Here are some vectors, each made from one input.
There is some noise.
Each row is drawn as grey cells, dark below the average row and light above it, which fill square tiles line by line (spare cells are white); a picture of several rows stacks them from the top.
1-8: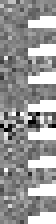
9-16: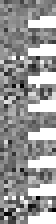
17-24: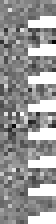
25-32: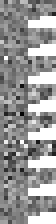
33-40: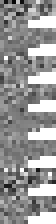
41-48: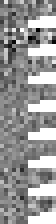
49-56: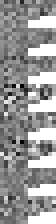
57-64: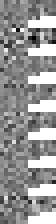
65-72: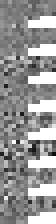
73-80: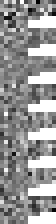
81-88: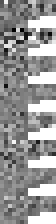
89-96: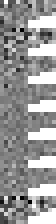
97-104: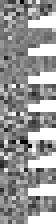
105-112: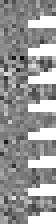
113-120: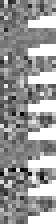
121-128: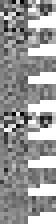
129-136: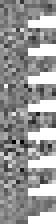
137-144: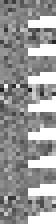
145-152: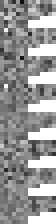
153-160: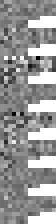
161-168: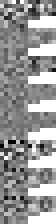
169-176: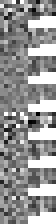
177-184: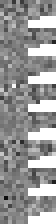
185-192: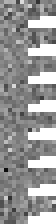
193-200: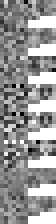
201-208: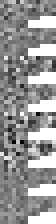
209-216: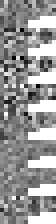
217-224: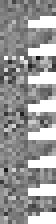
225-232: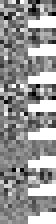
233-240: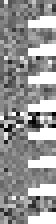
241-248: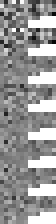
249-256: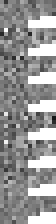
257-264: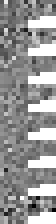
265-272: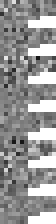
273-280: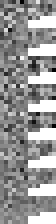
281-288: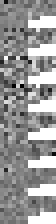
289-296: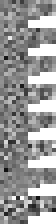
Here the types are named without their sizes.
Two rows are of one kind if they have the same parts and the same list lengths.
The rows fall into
3 kinds.
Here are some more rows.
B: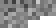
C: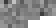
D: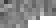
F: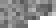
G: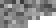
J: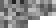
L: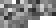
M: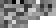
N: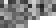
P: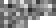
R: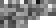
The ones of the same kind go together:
B, C, D, G, M
F, J, L
N, P, R

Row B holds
a node of a tree and four true/false values.
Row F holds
a node of a tree.
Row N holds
two labels.
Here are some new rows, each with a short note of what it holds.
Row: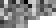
two labels
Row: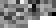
a node of a tree and four true/false values
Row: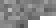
a node of a tree
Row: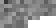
a node of a tree and four true/false values
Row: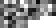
two labels
